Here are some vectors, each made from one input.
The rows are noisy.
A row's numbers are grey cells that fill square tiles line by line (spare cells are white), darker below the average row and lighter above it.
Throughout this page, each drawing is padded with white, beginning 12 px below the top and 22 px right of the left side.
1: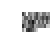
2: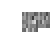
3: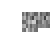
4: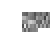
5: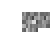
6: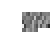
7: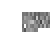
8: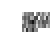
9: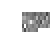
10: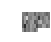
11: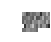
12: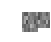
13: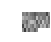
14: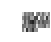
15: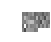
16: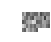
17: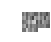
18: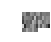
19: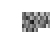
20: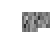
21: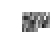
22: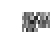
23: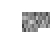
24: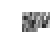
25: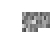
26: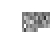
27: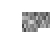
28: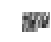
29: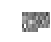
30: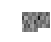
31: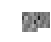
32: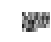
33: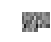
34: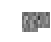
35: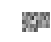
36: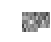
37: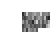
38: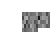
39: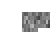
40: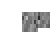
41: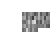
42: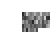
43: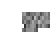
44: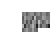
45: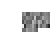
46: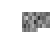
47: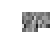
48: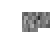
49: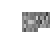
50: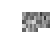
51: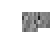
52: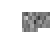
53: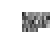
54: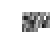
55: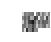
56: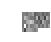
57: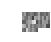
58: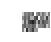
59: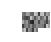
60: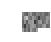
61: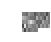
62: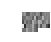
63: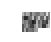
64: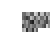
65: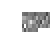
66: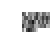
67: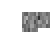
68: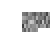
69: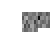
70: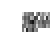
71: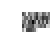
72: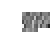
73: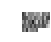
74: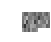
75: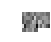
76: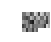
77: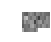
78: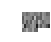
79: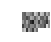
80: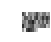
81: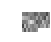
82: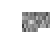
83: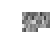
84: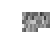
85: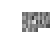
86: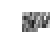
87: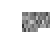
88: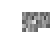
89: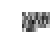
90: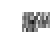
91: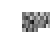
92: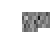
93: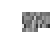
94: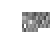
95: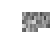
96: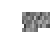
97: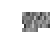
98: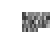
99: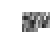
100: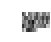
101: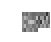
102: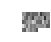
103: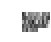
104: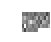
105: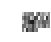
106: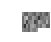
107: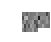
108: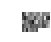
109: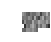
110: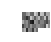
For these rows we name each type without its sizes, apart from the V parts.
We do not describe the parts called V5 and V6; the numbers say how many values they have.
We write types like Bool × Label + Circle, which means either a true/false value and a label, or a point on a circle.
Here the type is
Bool × (Line + V6) + V5.
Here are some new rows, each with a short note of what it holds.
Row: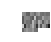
a point on a line and a true/false value
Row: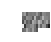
a point on a line and a true/false value
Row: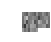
a true/false value and a value of V6
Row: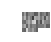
a point on a line and a true/false value
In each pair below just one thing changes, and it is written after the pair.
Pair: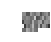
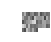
the true/false value
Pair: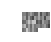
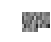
the true/false value
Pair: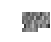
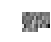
the place on the line
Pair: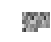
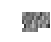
the true/false value
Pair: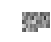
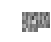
the place on the line
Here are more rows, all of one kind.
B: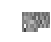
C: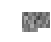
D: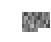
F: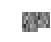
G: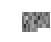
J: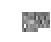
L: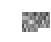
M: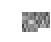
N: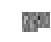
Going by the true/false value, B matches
J, L and M.
